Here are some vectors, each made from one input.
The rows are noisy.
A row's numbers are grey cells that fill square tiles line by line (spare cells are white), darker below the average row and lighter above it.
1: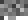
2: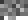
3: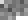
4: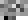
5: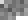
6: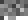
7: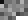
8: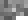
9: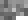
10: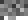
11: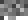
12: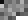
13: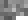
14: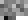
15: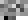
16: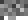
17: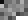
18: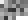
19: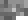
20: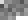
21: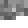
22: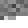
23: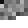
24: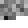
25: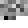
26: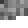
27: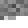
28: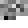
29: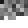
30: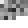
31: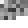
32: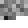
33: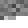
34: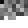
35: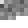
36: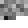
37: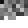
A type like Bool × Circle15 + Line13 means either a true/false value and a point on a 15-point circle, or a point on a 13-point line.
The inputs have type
Bool × Line5.
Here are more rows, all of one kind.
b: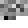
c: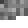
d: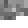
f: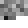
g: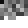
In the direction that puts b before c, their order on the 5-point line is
b, f, d, c, g.
